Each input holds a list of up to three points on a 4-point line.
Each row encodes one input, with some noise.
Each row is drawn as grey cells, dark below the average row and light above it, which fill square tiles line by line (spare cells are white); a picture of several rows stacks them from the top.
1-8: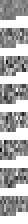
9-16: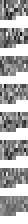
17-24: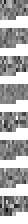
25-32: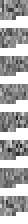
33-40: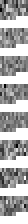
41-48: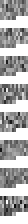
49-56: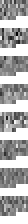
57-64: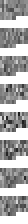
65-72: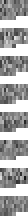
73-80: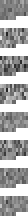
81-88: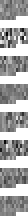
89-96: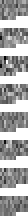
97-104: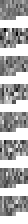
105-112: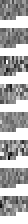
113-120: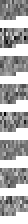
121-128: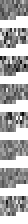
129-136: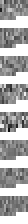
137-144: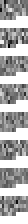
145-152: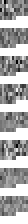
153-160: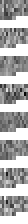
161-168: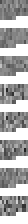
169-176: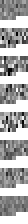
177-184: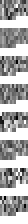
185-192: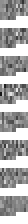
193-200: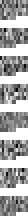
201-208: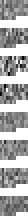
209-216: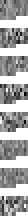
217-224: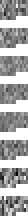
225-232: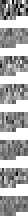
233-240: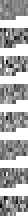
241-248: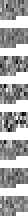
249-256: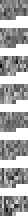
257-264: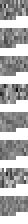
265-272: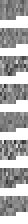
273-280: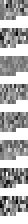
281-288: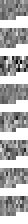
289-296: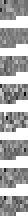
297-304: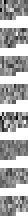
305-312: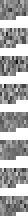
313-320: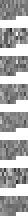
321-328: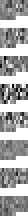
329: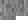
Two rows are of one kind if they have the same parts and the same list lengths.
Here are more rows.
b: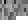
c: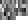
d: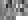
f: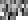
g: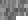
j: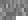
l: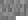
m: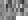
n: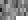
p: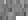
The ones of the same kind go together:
b, n
c, d, g, m
f
j, l, p

